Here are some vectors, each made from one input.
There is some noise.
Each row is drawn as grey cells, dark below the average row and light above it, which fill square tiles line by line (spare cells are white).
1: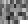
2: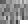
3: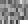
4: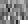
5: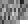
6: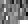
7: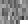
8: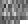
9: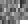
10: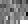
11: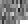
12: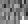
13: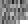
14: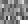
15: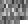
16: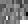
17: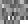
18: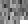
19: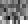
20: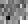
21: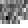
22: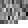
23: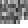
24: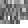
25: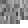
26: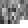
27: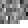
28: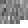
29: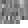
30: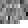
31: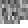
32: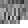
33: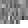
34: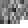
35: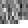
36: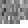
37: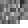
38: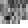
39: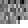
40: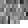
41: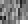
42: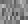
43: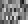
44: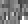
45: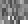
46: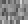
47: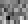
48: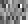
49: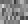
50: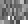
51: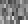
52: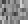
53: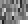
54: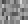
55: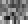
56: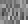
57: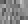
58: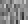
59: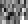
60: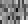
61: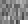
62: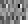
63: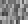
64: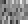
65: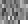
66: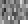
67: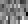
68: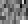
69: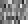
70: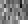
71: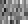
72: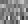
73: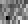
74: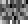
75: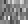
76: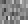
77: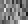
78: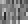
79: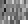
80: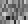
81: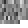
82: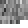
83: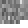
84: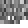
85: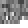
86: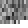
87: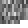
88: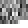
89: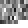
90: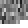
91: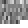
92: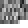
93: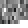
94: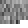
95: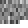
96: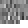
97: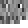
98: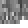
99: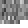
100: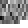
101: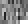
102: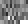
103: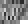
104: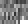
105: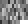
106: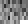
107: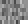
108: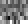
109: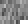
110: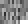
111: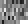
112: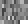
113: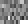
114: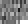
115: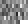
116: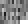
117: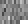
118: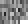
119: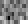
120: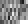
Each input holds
either a point on a 10-point circle, or a point on a 6-point line, or a point on a 10-point line.
